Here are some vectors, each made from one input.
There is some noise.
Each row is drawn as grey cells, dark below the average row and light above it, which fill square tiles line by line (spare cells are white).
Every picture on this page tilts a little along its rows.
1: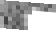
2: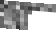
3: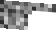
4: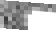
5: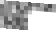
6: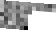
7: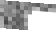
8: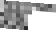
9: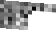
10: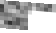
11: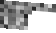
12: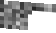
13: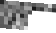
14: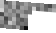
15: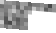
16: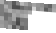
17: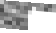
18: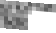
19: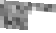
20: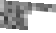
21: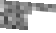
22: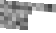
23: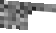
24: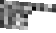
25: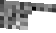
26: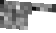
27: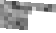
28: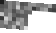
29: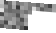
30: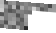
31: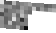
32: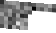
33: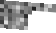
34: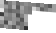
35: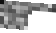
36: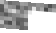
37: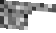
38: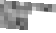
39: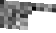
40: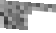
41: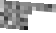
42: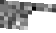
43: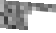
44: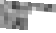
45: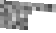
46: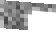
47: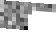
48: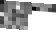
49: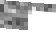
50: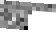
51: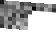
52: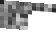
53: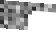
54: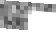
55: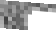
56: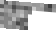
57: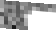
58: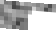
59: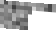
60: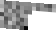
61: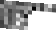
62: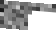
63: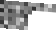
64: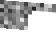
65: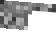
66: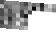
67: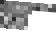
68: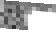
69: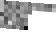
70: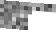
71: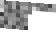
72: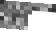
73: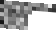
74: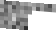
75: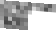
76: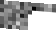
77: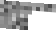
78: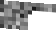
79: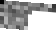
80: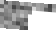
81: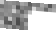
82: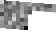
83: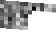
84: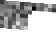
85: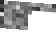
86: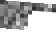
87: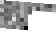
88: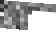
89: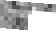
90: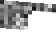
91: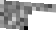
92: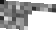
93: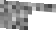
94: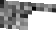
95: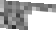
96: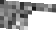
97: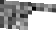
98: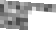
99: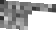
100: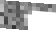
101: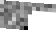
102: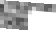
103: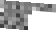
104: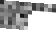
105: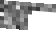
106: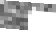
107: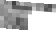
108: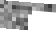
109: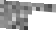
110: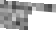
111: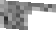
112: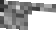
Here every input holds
either a point on a 10-point circle, or a point on a 9-point line and a true/false value.
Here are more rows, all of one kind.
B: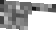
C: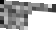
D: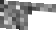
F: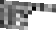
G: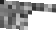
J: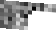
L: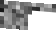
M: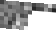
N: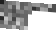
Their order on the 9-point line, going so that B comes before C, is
D, L, B, N, M, G, C, F, J.
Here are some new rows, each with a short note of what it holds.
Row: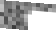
a point on a 10-point circle
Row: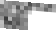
a point on a 10-point circle
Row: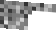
a point on a 9-point line and a true/false value
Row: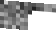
a point on a 9-point line and a true/false value
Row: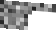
a point on a 9-point line and a true/false value
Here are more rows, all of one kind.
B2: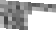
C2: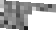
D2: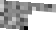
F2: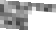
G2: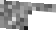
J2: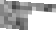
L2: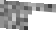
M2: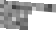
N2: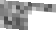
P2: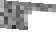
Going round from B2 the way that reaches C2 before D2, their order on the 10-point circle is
B2, P2, C2, D2, G2, L2, M2, J2, F2, N2.
